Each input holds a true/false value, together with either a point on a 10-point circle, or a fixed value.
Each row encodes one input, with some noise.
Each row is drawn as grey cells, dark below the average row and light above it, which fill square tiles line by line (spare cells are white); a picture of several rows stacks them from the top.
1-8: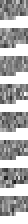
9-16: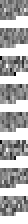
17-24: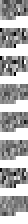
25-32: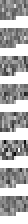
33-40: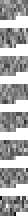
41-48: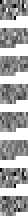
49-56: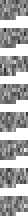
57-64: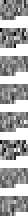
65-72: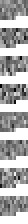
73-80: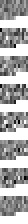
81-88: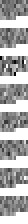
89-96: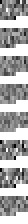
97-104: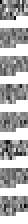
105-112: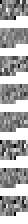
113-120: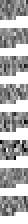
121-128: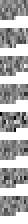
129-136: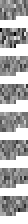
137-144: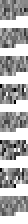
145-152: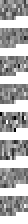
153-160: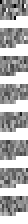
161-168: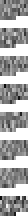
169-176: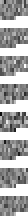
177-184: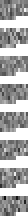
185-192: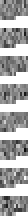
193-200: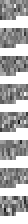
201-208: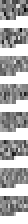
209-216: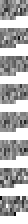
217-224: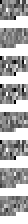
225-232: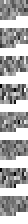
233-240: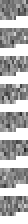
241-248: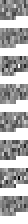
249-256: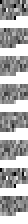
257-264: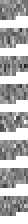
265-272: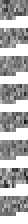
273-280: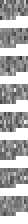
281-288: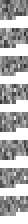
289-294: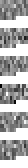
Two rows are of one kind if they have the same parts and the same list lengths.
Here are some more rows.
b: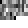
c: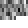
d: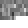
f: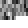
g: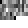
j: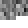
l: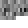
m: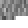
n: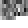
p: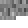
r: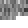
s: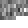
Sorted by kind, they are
b, g
c, d, f, j, l, m, n, p, r, s

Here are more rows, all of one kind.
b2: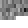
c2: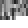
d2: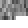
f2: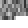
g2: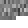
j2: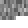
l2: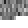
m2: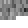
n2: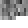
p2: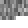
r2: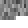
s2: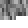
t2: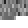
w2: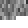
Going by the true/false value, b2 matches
m2, n2, s2 and w2.
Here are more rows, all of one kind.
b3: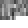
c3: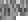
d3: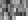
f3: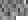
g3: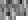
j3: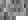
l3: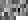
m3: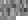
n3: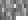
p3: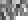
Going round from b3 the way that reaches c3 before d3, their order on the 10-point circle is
b3, n3, c3, p3, m3, j3, g3, f3, l3, d3.
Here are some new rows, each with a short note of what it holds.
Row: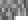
a point on a 10-point circle and a true/false value
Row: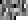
a true/false value
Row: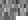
a point on a 10-point circle and a true/false value
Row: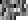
a true/false value
